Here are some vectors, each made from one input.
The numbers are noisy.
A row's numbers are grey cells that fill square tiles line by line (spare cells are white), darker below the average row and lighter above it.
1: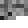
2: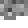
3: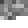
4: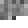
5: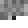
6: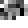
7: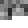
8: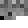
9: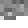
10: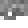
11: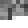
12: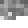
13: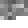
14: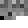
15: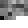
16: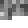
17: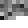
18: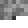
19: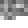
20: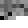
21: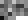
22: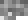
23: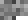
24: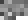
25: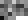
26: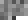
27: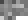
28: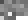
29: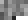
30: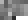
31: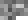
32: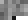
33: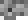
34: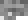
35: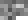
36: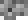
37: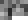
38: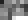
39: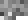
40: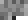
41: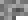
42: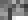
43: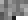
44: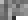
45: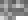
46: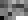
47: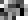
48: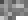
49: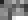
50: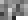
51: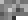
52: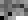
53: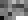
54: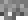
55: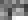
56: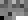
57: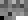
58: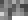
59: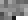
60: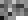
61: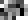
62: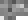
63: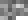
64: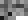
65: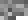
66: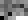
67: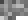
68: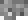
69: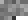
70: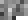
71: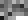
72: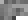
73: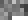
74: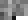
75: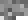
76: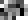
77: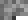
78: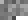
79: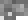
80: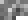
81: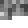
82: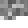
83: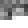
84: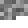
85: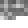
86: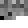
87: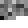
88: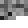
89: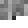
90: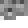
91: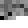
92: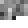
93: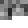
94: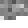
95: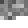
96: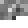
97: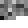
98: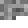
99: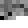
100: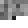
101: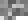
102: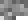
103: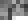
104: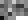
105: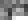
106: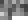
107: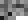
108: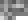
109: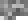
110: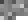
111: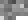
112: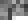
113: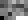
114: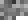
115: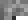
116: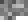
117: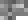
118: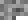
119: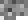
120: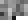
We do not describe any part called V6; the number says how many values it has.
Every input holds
a list of up to two items, each a true/false value and a value of V6.
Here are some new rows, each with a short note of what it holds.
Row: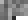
a list of two items
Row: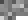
a list of two items
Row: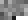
a list of two items
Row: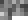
a list of one item
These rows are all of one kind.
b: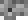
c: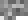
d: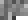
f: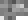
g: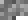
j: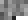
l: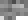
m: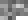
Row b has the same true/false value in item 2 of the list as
d and j.
